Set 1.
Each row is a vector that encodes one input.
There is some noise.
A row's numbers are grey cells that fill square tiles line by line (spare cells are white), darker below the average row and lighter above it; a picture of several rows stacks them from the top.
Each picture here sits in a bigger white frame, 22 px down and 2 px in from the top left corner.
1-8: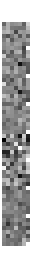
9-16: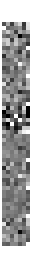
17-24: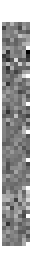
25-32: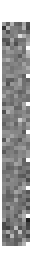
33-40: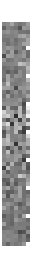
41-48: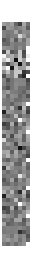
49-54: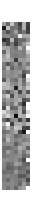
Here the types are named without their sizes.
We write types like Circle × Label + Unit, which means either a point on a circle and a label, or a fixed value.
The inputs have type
Bool × Tree.
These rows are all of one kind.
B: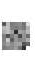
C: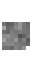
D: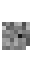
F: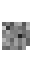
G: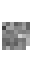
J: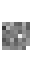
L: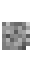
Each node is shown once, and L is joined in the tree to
J.
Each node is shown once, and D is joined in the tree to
B and F.
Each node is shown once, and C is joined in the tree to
B and G.
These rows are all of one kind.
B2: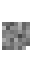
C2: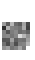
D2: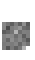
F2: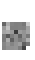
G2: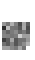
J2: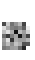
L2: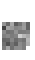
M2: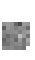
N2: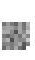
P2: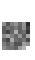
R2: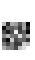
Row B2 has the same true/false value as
D2, P2 and R2.
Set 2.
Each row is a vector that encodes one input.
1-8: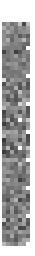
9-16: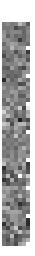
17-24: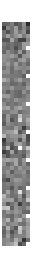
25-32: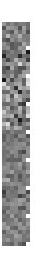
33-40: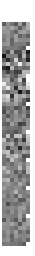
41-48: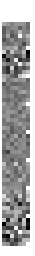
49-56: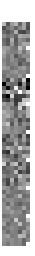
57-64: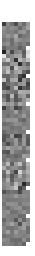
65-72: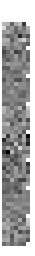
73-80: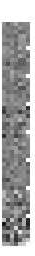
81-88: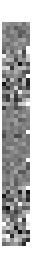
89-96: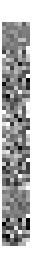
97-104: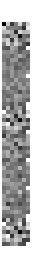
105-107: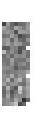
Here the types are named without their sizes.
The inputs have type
(Line × Line + Unit) × Tree + Unit.
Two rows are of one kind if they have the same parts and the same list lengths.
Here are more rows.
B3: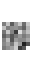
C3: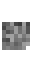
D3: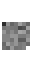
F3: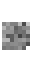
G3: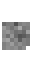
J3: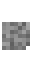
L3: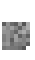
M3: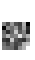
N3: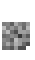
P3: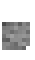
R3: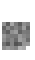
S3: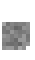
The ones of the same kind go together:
B3
C3, D3, J3, L3, M3, N3, P3
F3, G3, R3, S3

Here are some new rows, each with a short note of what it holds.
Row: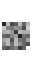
a node of a tree
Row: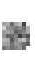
a point on each of two lines and a node of a tree
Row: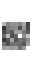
a fixed value
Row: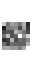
a fixed value
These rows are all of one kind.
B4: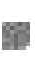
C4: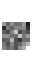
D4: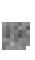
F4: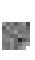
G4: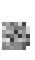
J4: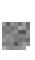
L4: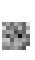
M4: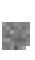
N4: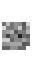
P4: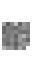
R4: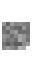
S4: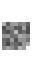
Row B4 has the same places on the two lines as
G4 and R4.
